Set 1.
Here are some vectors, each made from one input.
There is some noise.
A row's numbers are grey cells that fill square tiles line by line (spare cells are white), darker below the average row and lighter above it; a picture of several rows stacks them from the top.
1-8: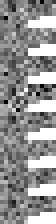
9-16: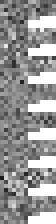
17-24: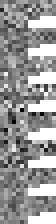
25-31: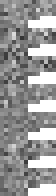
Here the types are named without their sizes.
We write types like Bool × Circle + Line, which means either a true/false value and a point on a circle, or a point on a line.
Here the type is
Label.
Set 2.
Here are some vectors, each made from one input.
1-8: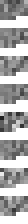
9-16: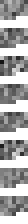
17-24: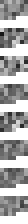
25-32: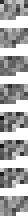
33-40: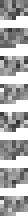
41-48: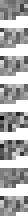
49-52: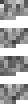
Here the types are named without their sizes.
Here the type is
Line.
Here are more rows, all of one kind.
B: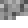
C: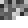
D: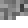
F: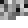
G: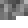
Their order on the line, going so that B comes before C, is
F, B, D, G, C.
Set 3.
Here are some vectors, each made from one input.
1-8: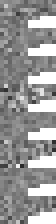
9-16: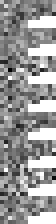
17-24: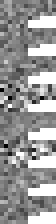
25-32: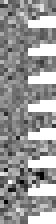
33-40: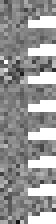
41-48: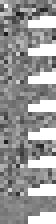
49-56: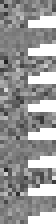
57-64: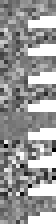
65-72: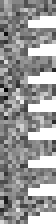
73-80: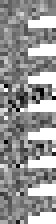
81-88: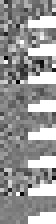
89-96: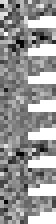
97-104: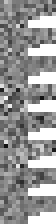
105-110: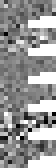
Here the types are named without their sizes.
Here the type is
Tree.
